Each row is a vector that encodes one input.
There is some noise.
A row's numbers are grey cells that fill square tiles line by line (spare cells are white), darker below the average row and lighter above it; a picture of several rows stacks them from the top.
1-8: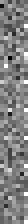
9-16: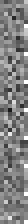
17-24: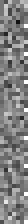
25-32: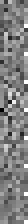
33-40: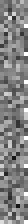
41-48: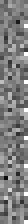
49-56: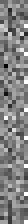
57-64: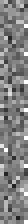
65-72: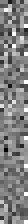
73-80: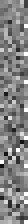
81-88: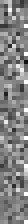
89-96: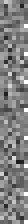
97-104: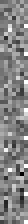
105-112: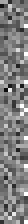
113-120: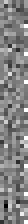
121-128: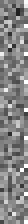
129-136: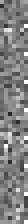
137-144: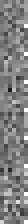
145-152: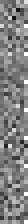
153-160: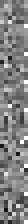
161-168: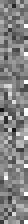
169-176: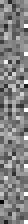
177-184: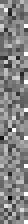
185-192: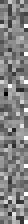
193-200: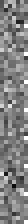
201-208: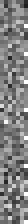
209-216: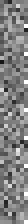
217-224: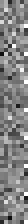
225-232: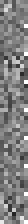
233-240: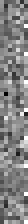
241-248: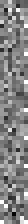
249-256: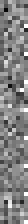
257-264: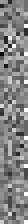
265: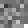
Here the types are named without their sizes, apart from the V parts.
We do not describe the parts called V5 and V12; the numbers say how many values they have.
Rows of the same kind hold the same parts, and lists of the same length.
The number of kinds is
2.
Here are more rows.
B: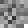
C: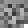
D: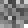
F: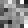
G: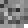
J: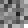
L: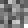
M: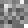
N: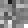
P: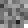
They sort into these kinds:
B, D, F, G, L, M, P
C, J, N

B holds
a true/false value, a value of V5 and a value of V12.
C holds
a node of a tree, a true/false value and a value of V12.
